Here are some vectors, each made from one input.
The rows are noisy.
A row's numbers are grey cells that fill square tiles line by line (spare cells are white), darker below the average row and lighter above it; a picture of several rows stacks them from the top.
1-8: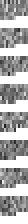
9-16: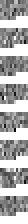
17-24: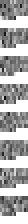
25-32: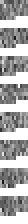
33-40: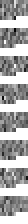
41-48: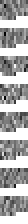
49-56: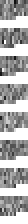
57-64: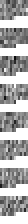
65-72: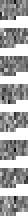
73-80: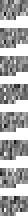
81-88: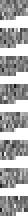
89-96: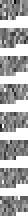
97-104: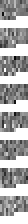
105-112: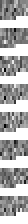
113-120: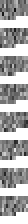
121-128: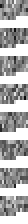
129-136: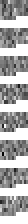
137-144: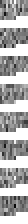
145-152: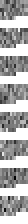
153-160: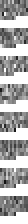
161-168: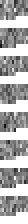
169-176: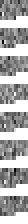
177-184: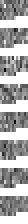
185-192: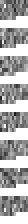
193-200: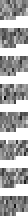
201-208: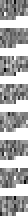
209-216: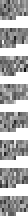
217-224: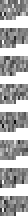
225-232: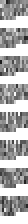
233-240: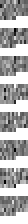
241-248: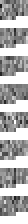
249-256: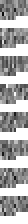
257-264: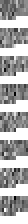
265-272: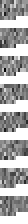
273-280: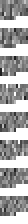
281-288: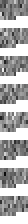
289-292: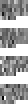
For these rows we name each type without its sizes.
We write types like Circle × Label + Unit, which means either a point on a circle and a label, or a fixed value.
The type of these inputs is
Circle × Circle × Circle.
